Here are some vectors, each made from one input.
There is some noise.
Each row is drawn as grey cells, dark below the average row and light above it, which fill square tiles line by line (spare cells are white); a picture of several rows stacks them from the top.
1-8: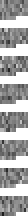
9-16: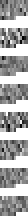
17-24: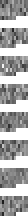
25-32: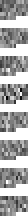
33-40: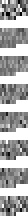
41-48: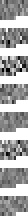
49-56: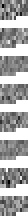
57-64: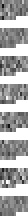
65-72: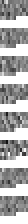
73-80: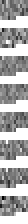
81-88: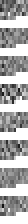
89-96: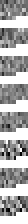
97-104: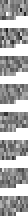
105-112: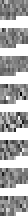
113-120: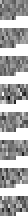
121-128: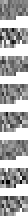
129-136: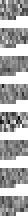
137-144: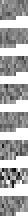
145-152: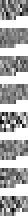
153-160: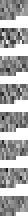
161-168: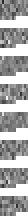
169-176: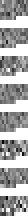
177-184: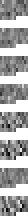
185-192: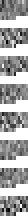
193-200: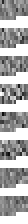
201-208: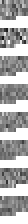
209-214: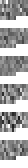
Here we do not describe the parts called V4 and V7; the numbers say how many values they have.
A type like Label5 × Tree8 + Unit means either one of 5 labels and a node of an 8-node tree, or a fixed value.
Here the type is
(Bool × V4 + Circle8) × (Tree9 + V7).
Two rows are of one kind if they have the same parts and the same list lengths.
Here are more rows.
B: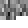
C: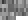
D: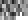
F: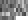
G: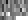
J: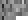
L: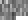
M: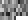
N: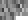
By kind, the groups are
B, D, L
C, F
G, J
M, N

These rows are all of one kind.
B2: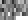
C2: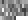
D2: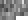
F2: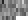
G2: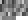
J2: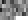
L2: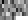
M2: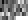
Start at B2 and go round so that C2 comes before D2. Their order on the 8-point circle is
B2, J2, L2, C2, F2, D2, M2, G2.
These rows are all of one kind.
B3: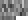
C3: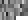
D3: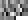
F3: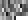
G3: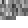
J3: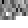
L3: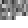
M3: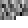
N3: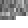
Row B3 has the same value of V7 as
M3 and N3.
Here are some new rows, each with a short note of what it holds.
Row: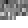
a point on an 8-point circle and a node of a 9-node tree
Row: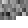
a node of a 9-node tree, a true/false value and a value of V4
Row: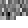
a true/false value, a value of V4 and a value of V7
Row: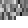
a point on an 8-point circle and a node of a 9-node tree
